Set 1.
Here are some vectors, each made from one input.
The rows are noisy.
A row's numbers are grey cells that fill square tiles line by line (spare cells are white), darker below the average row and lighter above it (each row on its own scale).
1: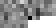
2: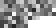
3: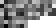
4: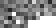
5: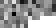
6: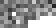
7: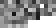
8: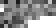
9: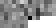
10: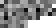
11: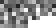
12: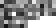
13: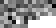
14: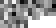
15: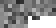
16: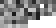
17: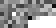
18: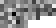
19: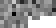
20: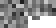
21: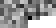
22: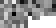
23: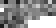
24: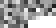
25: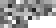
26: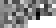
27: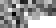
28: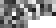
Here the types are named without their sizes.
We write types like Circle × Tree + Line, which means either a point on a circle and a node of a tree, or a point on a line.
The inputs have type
Line × Line.
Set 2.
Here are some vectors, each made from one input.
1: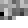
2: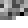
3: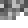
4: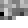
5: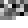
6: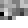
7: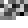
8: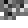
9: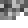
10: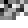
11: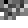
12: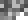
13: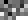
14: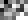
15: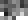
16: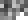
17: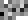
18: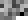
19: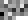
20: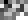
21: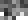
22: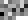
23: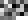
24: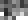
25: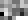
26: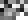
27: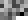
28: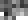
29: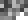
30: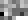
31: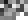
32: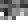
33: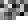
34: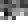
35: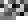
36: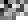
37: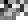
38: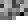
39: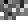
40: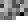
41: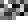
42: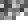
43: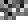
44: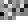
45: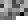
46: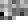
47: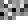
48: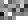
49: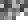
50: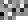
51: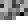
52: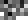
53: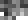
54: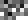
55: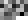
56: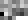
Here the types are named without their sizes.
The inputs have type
Bool × Bool × Bool.
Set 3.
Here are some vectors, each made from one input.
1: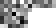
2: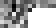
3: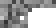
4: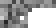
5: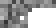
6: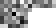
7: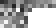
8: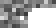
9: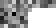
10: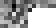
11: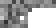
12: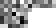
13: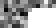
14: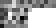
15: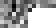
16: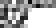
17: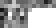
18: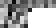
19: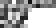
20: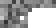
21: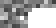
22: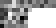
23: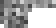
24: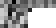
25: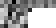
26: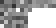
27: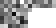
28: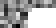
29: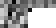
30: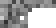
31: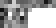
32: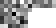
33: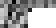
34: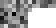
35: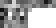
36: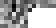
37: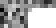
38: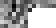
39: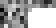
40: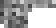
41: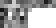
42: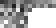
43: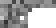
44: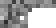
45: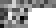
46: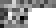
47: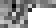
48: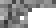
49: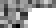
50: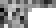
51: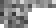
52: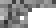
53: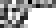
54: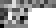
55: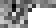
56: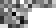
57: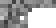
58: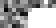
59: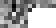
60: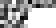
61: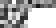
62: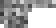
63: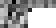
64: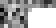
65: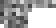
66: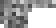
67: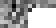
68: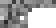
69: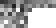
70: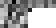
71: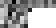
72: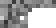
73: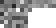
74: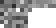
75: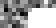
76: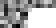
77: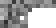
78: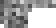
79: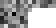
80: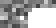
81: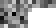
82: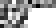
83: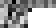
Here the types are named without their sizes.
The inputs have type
Circle.
